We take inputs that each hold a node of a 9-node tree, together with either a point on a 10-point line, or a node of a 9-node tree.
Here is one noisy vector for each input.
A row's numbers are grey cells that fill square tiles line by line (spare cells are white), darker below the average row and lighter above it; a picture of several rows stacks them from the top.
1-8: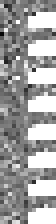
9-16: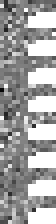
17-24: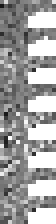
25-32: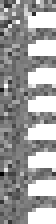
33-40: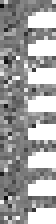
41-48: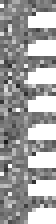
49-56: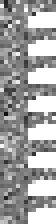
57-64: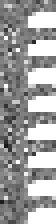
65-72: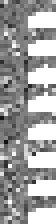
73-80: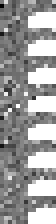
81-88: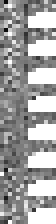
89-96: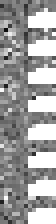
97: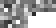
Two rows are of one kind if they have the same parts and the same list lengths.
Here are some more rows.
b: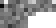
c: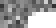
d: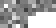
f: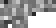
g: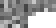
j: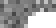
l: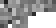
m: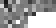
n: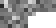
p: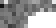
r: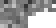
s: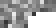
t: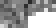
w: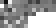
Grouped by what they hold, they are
b, c, d, g, j, n, p, r, t
f, l, m, s, w

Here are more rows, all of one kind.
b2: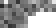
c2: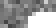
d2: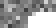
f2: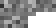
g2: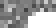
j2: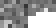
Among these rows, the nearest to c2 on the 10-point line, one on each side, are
d2 and f2.
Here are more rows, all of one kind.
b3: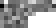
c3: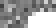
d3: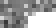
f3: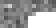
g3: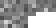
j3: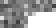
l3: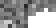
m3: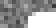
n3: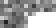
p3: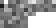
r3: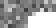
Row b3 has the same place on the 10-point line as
c3, j3, n3 and r3.
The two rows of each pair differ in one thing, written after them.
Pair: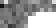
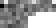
the node of the tree
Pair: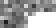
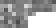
the place on the 10-point line
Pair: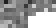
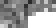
the place on the 10-point line
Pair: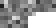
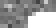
the node of the tree
